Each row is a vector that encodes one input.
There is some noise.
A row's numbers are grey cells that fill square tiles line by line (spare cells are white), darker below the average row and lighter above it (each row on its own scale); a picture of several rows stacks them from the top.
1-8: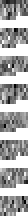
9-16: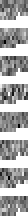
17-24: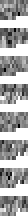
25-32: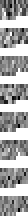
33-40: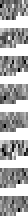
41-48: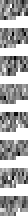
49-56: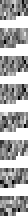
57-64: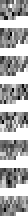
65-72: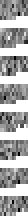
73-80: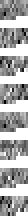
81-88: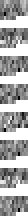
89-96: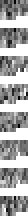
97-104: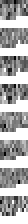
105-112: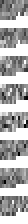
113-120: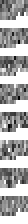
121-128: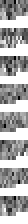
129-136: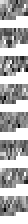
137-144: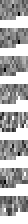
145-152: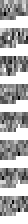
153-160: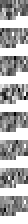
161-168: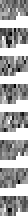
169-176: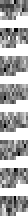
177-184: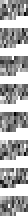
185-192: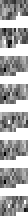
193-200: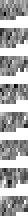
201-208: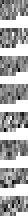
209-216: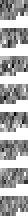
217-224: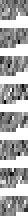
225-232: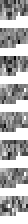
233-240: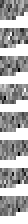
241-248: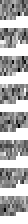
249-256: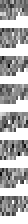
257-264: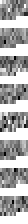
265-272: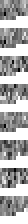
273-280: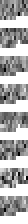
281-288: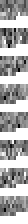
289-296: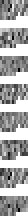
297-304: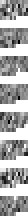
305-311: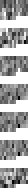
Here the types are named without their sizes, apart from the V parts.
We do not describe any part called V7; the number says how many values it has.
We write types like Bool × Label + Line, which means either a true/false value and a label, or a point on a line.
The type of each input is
(Bool × (Circle + Unit) + Line) × Line × V7.
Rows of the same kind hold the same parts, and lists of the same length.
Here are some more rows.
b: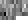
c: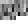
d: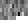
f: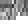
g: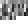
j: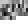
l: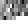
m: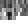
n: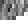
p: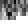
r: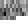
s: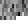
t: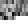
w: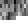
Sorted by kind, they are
b, d, l, t, w
c, g, j, n, p, r, s
f, m

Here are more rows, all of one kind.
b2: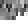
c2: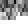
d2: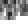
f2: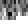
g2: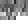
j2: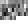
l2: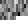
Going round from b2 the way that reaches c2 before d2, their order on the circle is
b2, j2, l2, c2, d2, g2, f2.
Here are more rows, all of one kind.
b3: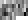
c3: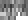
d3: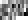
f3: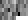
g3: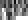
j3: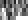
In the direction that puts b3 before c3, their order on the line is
b3, d3, c3, j3, g3, f3.
